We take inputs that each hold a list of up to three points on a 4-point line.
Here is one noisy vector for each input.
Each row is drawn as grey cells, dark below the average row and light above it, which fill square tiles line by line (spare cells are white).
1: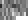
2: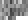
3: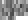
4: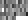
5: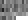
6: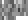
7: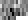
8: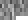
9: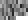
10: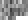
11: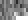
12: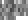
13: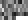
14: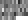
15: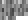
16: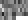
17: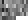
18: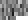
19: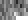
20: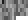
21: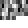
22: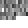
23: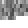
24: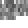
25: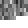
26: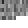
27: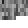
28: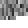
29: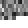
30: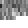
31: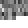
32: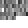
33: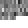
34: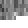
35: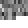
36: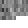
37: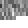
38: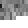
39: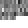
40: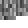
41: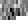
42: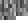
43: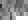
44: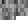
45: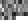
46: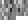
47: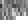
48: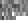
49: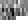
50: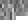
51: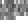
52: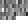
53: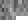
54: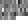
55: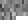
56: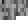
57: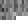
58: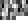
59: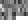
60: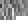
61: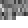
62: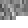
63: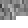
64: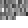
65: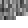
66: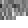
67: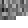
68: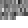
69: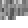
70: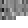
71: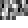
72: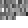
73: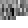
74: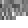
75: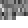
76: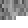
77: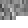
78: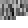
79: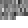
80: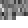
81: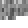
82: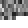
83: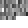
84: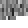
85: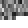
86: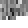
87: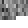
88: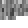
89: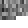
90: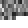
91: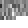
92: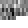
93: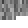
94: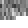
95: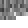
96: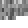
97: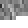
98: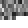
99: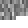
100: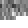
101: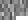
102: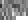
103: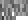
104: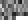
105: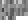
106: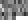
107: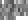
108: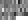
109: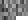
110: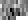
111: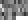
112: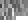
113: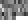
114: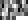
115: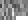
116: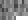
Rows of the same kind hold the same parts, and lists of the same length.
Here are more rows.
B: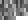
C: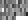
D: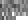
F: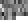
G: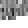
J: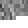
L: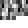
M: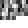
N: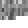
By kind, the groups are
B, D, J
C, F
G, N
L, M

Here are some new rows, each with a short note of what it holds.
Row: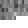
a list of three items
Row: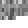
a list of two items
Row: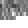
a list of three items
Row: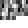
the empty list
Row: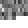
a list of one item
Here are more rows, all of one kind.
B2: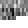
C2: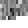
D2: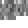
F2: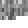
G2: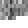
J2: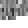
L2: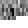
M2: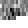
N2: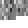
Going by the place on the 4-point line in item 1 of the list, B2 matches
L2 and M2.
